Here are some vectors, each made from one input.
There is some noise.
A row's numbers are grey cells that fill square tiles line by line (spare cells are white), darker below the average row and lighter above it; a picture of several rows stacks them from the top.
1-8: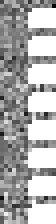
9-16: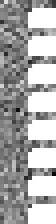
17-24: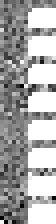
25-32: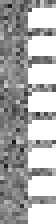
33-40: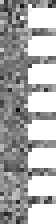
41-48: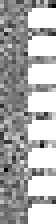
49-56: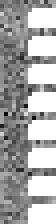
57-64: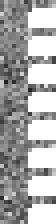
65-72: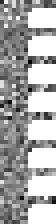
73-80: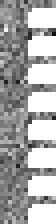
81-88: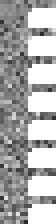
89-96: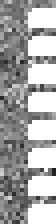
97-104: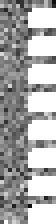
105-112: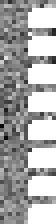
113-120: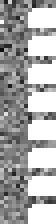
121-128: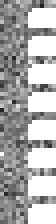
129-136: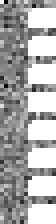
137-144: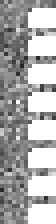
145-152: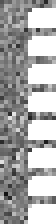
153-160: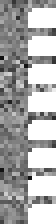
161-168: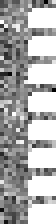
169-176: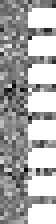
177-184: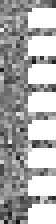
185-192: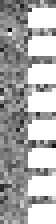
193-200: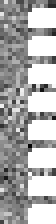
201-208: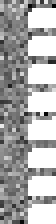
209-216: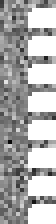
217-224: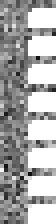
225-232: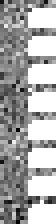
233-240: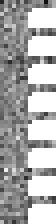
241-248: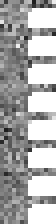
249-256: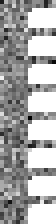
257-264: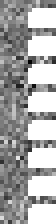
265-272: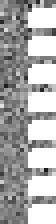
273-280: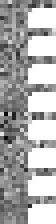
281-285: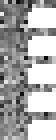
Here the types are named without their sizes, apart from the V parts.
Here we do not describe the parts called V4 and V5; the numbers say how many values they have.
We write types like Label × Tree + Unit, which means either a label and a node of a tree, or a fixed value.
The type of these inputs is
Bool × (Circle + V4) × Tree + V5 × V5.
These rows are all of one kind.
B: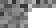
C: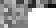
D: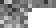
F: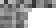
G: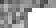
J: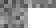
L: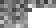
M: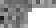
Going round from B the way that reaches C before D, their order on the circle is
B, C, J, F, D, M, L, G.
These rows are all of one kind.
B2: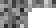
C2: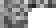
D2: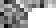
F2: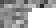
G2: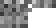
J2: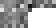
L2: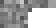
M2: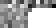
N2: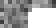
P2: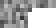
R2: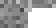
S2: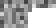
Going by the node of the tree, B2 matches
F2, M2, N2 and R2.
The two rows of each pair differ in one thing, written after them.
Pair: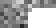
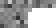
the true/false value
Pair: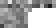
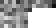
the true/false value
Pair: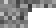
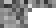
the value of V4
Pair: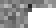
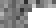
the value of V4
